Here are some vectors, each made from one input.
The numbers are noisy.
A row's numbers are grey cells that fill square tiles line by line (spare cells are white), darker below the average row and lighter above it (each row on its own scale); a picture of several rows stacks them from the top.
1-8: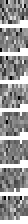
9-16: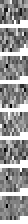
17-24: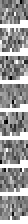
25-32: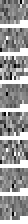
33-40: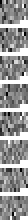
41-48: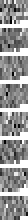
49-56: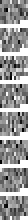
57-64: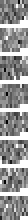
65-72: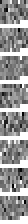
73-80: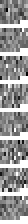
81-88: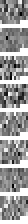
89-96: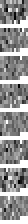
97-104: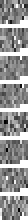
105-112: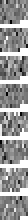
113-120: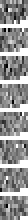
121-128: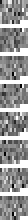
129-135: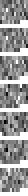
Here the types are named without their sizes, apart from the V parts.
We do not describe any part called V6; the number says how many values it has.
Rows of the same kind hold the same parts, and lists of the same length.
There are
2 kinds of row.
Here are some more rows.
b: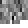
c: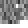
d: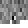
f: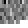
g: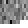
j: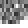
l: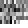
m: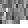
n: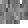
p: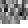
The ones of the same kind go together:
b, c, d, f, g, j, m, n, p
l

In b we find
two labels and a value of V6.
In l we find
a fixed value.
